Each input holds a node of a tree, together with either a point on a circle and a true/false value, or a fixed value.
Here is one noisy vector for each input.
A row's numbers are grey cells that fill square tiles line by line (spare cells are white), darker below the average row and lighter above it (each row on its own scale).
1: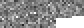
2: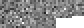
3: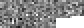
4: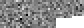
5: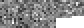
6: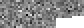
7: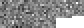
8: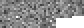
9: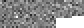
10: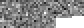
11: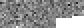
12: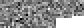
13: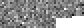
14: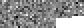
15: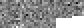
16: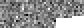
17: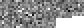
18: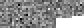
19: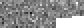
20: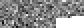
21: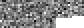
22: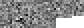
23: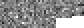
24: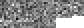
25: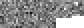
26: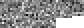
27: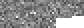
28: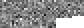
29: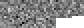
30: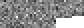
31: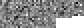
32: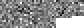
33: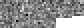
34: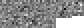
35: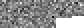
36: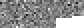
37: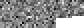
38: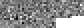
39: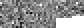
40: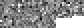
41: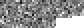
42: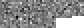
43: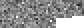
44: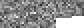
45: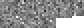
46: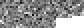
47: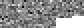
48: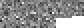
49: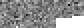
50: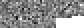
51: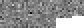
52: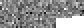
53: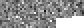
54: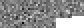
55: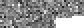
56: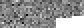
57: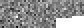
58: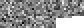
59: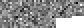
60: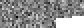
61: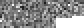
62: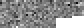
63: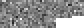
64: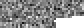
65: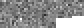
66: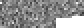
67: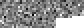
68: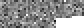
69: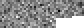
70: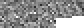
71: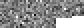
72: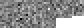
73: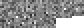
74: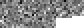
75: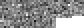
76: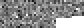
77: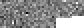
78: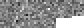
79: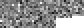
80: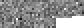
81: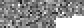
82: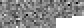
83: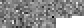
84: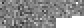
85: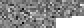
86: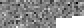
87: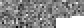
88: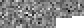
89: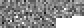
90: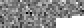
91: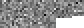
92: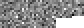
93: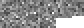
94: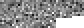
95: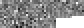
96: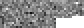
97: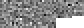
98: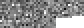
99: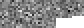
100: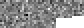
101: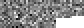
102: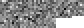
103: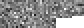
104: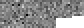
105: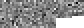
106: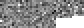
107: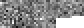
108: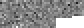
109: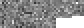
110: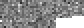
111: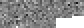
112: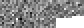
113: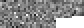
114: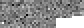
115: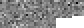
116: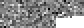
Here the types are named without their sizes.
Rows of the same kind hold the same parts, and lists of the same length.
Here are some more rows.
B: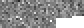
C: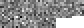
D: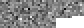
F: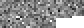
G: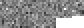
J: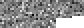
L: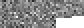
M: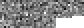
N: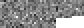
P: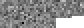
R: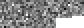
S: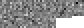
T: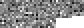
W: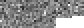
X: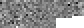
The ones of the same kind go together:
B, C, D, F, G, L, M, N, P, R, S, W
J, T, X

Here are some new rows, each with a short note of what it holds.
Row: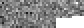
a point on a circle, a node of a tree and a true/false value
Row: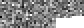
a point on a circle, a node of a tree and a true/false value
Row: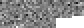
a node of a tree
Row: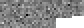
a node of a tree
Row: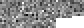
a node of a tree
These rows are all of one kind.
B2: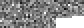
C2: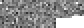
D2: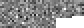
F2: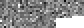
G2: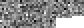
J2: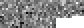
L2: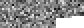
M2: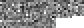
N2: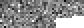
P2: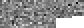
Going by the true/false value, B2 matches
G2 and M2.
